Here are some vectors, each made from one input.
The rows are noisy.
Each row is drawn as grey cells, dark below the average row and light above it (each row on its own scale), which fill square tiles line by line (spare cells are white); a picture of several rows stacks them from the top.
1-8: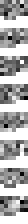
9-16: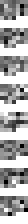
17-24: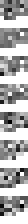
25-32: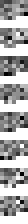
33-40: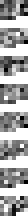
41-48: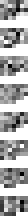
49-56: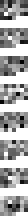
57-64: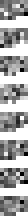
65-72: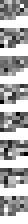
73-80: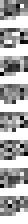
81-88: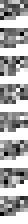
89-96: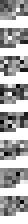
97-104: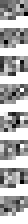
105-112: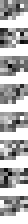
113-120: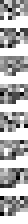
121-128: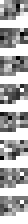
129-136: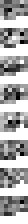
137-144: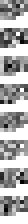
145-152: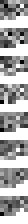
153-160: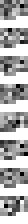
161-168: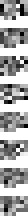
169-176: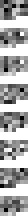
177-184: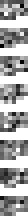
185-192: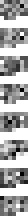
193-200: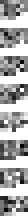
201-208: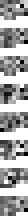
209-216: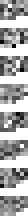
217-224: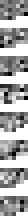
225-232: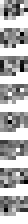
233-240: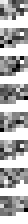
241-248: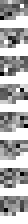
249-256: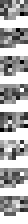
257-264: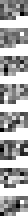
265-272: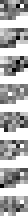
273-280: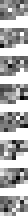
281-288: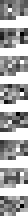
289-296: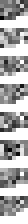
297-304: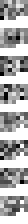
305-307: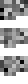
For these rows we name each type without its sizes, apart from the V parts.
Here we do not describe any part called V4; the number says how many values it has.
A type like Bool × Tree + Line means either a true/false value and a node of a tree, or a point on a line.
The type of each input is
List(Bool × V4).
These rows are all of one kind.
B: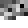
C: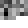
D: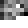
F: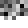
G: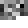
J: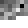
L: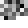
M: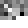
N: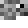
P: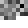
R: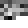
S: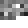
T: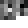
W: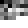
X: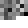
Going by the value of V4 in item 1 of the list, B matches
D, F, J and S.
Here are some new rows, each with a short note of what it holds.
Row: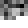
a list of one item
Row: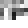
a list of two items
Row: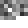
a list of one item
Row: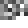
a list of two items
